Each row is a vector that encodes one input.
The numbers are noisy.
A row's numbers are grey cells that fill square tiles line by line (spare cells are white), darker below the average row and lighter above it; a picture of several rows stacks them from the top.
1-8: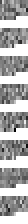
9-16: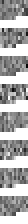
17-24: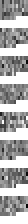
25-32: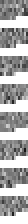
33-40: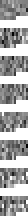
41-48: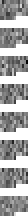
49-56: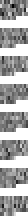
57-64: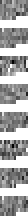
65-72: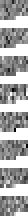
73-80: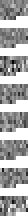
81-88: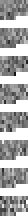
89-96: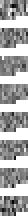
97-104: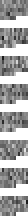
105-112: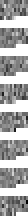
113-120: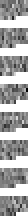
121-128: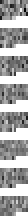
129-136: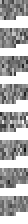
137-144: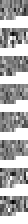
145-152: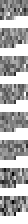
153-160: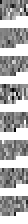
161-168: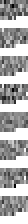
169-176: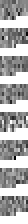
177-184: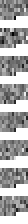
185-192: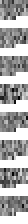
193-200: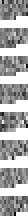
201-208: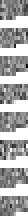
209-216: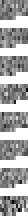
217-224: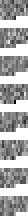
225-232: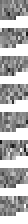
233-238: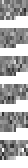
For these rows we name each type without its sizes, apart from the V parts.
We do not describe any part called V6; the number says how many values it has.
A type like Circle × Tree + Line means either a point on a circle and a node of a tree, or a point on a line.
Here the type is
((Bool × Bool × Bool × Bool + Unit) × V6 + Line) × Tree.
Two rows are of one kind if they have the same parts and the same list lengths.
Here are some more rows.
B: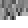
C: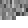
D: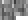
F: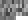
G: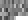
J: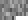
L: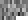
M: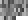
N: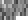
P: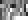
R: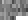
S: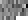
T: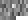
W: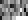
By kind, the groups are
B, C, D, F, G, J, L, N, R, T
M, S
P, W

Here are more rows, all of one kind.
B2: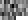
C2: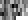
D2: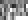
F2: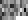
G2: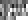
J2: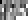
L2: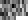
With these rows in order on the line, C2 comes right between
B2 and L2.
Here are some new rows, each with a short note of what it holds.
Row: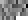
a node of a tree and a value of V6
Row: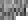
a node of a tree, four true/false values and a value of V6
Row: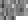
a node of a tree, four true/false values and a value of V6
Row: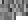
a node of a tree and a value of V6
